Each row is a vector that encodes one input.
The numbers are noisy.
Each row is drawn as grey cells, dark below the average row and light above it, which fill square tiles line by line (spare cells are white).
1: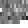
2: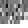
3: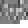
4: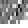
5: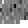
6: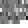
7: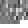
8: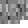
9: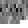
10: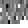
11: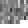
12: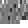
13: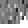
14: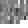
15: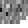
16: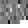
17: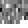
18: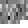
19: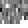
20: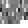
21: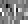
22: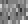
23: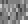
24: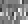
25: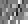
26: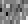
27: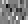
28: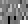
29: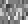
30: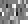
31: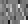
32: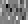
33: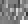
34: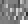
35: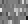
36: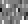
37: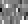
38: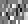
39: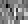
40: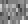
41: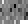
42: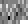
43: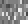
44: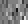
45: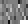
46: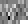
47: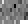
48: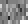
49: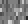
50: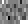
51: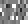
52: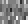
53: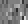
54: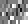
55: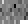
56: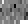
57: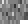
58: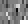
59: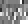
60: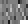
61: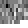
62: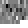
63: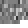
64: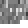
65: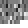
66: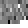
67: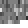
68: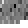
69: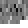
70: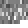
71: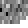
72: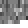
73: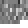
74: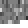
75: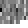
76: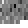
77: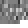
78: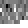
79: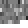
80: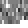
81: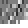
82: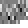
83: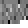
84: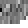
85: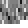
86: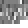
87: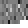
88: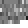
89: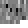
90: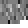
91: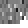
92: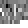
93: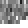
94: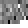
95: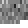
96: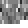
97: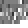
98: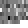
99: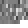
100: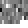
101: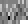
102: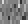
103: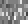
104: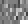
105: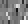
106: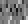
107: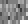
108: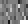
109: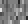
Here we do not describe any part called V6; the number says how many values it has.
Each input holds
a value of V6, together with either a point on a 4-point line, or a point on a 5-point line.
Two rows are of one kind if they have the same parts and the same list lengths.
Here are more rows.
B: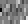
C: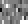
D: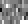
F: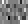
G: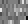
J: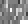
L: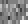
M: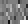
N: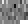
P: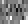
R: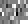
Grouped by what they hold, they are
B, P, R
C, D, F, G, J, L, M, N

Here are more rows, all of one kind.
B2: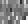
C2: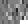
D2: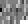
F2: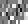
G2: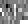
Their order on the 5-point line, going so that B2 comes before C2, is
B2, G2, D2, C2, F2.
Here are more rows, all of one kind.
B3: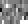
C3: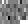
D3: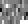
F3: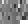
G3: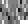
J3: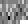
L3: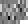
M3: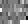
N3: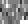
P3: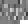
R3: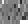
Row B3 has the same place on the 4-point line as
D3 and P3.
